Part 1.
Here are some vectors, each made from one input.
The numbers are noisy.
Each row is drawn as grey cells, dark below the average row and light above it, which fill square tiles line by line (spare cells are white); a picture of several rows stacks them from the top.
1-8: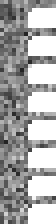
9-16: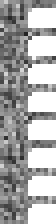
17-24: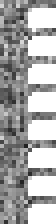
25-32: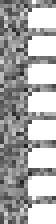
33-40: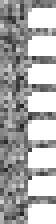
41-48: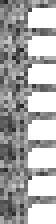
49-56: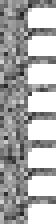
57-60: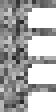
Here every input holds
a point on an 11-point circle.
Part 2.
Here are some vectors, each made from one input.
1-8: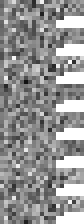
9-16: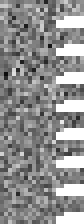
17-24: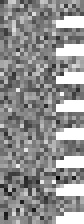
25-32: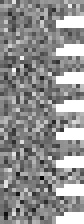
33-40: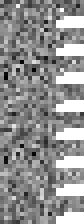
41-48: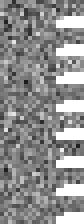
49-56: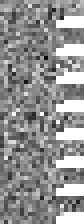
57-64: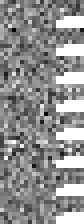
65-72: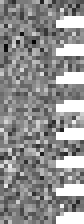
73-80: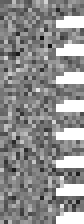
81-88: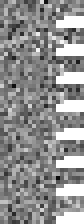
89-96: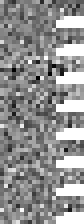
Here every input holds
a point on a 14-point line.
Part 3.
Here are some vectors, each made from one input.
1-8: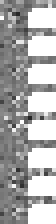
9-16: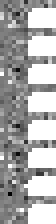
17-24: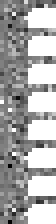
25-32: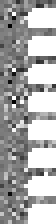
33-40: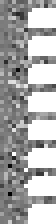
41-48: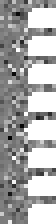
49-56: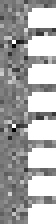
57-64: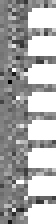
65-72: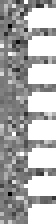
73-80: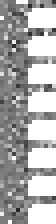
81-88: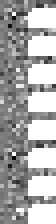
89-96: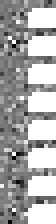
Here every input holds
a point on a 4-point line.
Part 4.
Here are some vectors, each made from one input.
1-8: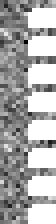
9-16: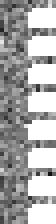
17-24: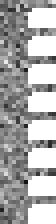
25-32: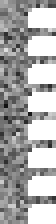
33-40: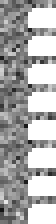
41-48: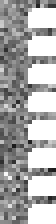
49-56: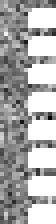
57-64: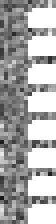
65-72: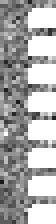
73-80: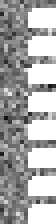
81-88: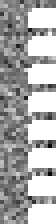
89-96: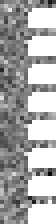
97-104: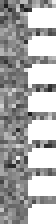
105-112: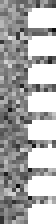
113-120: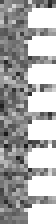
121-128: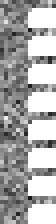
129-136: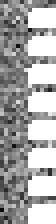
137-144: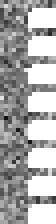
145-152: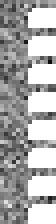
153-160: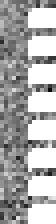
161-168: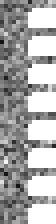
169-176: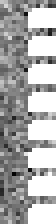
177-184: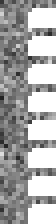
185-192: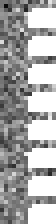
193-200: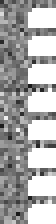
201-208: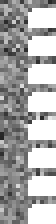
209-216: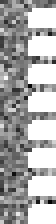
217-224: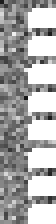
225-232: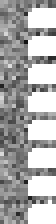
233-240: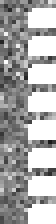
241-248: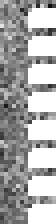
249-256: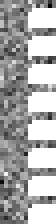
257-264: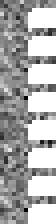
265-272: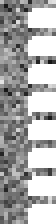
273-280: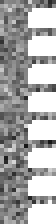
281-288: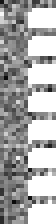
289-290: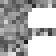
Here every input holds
three true/false values.
